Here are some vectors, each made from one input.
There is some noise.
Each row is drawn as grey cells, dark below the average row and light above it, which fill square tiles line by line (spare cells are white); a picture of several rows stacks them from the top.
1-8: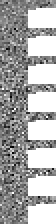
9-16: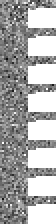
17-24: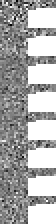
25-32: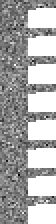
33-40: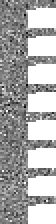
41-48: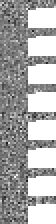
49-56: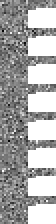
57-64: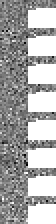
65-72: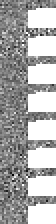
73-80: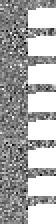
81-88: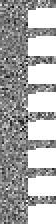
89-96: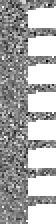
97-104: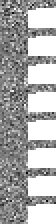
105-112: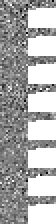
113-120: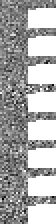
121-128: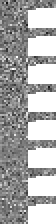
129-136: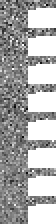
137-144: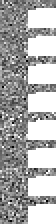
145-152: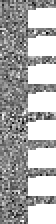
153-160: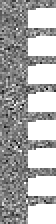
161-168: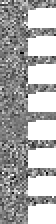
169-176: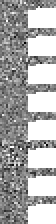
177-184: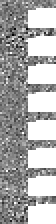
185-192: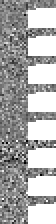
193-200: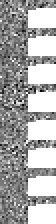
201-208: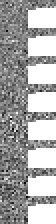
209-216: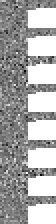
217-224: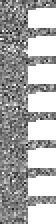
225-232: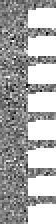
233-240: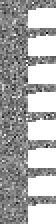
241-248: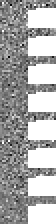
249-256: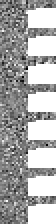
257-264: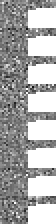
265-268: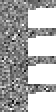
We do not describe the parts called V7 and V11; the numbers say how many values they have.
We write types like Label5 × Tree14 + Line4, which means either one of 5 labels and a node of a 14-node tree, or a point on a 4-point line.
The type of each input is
(Bool × Circle9 + Unit) × (Circle6 + Unit) × V7 × V11.
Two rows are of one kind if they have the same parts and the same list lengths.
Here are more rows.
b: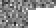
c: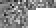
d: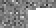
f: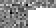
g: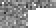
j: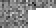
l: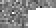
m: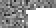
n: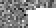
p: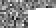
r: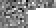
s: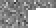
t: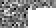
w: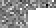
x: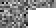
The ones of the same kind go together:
b, d, j, n, p, t, x
c, g, l, r
f, s
m, w

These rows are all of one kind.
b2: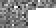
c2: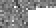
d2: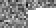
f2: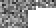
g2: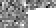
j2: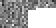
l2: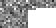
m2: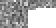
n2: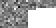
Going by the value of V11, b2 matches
c2 and j2.
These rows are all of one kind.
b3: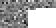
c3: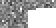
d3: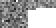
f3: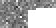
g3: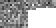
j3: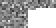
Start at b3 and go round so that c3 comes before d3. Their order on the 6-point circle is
b3, j3, g3, c3, f3, d3.
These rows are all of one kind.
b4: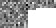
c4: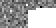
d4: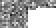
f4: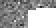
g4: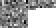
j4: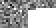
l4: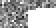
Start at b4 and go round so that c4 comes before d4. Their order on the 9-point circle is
b4, l4, g4, j4, c4, f4, d4.
